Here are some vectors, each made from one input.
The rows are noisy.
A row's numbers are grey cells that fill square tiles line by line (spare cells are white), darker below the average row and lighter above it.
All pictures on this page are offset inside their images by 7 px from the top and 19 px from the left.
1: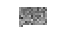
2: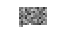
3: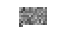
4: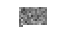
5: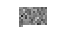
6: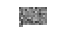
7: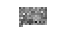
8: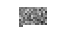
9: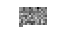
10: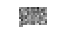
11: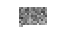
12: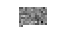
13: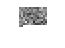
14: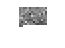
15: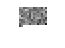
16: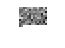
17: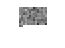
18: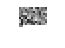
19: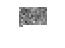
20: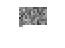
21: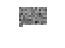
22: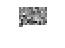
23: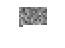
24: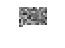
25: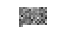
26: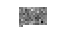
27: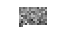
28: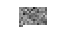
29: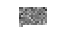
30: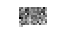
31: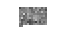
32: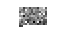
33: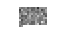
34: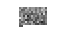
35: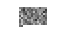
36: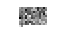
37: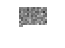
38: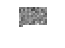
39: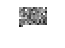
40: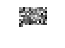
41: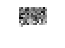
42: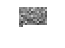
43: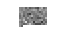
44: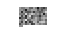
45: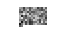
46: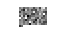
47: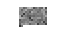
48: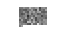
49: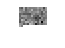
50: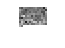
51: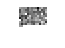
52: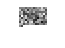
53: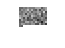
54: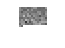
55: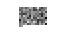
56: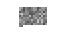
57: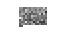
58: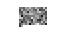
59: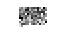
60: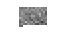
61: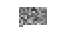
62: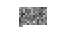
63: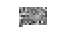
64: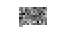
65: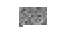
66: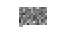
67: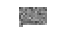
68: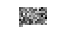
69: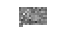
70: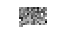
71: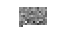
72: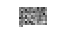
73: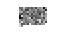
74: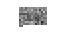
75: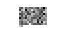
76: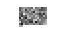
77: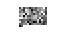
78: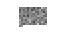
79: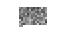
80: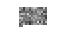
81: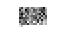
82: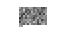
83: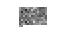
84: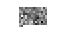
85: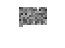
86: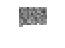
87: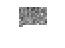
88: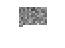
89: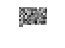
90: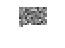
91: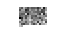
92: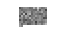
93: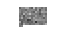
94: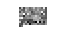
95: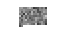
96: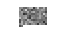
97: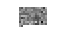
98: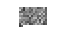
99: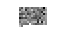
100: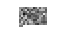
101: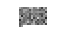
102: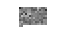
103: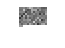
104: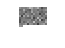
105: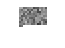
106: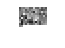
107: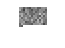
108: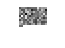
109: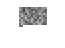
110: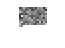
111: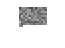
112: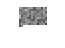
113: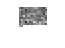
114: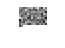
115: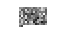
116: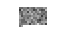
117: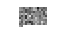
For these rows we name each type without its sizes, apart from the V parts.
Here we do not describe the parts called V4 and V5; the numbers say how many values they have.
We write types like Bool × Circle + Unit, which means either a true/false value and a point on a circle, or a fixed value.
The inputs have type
Bool × Line × V4 × V5.
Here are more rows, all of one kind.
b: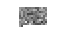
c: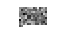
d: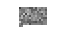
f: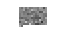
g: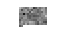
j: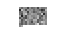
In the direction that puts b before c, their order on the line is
b, f, c, g, j, d.
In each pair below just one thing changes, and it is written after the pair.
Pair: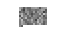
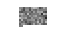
the value of V4
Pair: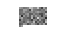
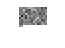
the value of V4
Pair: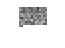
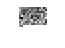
the true/false value
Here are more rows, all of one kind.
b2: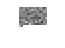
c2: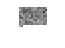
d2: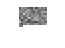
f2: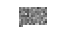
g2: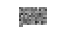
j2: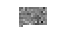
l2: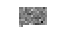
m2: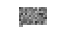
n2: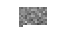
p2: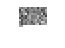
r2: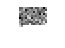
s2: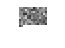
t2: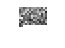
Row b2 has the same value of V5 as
j2, l2, n2 and t2.
